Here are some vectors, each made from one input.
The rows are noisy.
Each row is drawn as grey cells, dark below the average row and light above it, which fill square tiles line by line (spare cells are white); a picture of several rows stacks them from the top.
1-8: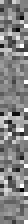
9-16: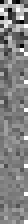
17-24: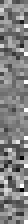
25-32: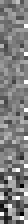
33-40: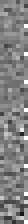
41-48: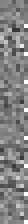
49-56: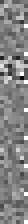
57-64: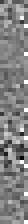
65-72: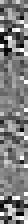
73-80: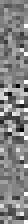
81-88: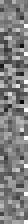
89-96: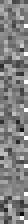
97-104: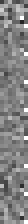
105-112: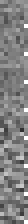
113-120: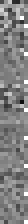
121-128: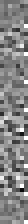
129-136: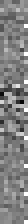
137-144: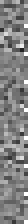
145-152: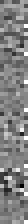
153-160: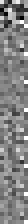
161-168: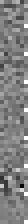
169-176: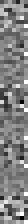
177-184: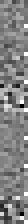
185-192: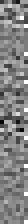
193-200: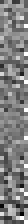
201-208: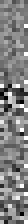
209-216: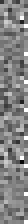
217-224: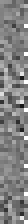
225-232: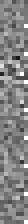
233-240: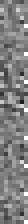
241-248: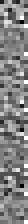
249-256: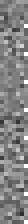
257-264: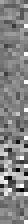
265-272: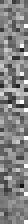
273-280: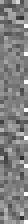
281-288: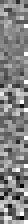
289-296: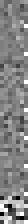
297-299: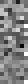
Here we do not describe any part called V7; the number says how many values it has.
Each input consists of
a value of V7, together with either a point on a 6-point circle and a true/false value, or a fixed value.
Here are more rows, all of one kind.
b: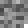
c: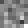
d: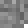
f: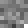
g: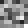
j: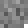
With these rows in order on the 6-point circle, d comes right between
c and j.
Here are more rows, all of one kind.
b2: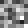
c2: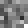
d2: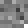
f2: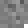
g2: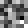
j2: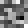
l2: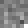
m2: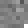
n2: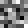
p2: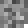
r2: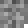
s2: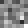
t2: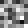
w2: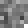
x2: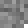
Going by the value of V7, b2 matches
f2, j2, m2 and t2.
